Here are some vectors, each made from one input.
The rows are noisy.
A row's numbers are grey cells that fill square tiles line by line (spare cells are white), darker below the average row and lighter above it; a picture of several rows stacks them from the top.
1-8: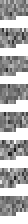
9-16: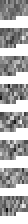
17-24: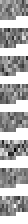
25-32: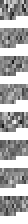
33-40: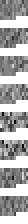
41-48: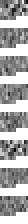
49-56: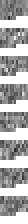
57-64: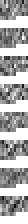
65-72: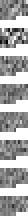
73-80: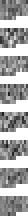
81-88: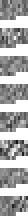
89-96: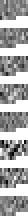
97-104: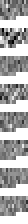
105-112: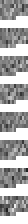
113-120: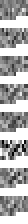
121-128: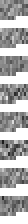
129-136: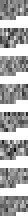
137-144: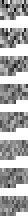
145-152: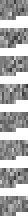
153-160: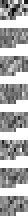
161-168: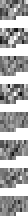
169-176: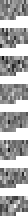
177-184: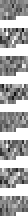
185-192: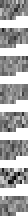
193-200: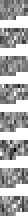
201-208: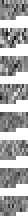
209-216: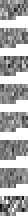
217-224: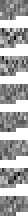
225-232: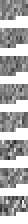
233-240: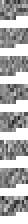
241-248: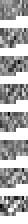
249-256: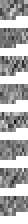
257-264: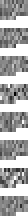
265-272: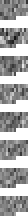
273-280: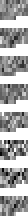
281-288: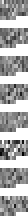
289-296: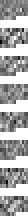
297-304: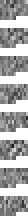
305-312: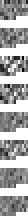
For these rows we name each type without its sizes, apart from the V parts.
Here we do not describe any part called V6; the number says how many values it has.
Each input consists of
four true/false values, together with either a point on a line, or a list of values of V6.
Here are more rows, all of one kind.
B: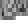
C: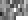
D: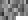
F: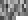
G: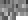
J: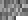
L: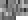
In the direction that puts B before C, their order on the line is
B, D, F, C, G, L, J.
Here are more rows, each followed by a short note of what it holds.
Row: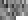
four true/false values, together with a list of two items
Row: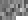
four true/false values, together with a list of two items
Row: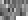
four true/false values, together with the empty list
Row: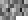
four true/false values, together with the empty list
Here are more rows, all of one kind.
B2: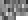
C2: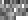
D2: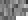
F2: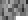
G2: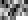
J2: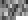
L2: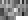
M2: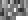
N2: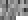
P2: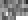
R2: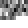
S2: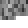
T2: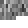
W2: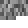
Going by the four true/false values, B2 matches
F2, J2, P2 and S2.
